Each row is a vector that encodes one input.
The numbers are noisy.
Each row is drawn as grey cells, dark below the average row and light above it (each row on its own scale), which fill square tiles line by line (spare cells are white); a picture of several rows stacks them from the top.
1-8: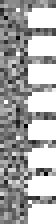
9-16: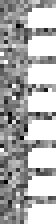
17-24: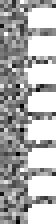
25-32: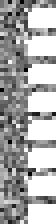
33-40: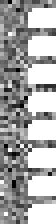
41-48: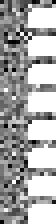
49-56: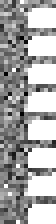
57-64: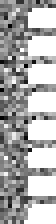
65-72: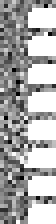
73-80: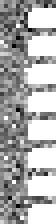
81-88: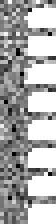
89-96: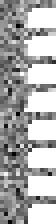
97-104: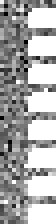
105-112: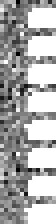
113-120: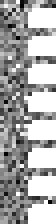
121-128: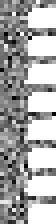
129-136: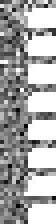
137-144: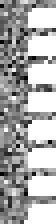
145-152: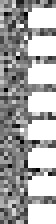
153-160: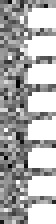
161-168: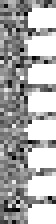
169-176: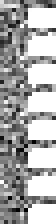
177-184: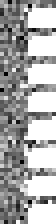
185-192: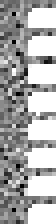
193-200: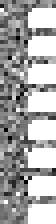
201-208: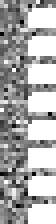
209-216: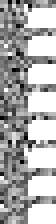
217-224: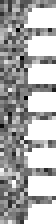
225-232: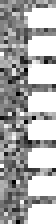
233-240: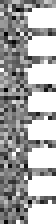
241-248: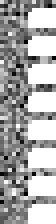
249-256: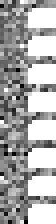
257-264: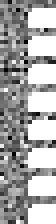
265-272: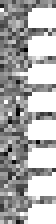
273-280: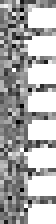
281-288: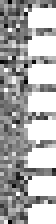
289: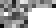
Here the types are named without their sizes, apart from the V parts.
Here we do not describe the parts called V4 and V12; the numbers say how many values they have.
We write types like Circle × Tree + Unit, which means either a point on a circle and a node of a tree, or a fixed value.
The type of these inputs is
(Bool × Bool × Bool × Bool + V12) × Label + V4.
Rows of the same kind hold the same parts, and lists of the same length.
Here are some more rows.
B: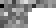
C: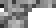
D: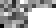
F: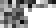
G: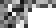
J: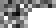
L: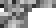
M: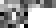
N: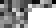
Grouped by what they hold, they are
B, C, D, L
F, G, J, N
M

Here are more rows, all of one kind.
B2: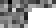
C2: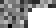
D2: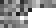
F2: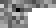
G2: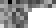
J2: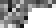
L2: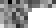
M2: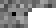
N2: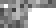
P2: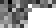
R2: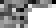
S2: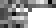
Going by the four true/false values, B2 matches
G2, J2 and L2.
